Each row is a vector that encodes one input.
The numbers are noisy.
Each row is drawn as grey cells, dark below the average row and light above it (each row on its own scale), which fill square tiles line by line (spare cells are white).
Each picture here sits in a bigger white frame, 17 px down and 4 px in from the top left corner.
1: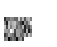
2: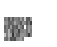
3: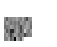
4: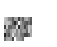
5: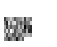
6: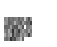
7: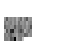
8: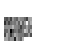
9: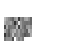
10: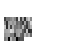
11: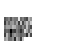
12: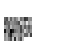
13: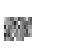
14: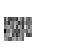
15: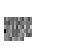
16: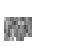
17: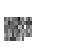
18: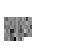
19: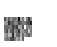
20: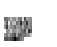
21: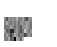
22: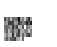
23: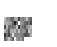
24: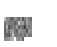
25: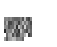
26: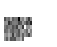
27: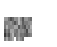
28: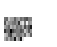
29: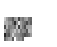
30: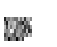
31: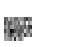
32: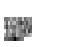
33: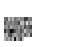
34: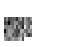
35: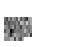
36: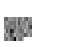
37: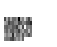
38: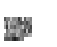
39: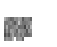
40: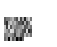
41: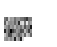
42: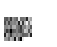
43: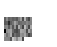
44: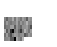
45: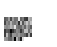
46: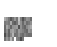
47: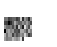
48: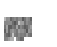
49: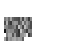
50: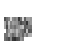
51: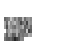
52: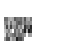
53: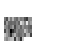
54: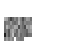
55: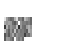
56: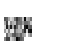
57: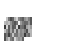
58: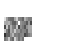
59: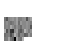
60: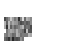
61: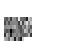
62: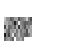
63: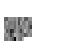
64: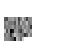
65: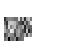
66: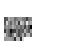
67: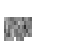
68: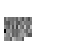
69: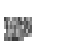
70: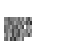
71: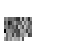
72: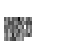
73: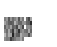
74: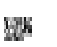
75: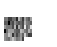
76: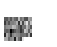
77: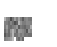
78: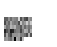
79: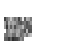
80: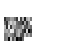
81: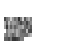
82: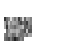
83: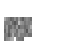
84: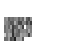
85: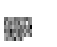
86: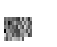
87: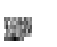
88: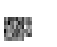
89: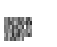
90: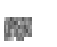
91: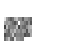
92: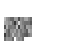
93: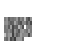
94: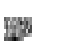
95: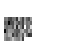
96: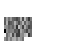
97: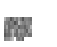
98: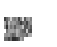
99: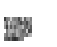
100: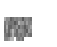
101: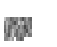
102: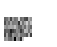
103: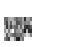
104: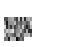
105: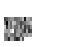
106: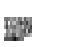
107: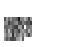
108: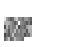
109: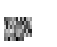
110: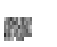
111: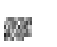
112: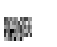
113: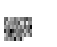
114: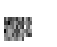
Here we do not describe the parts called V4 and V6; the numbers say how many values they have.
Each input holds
a value of V4, together with either a point on each of two 5-point lines, or a true/false value and a value of V6.
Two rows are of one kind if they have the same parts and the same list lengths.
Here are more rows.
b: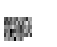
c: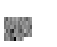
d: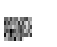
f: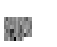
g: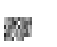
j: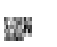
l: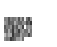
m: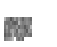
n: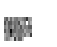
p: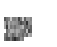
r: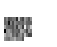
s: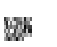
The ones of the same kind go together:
b, d, j, m, n, r, s
c, f, g, l, p

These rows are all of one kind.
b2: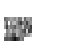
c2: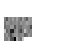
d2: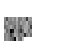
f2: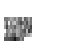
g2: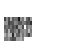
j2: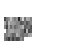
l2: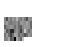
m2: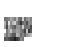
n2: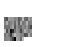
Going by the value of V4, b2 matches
f2, j2 and m2.
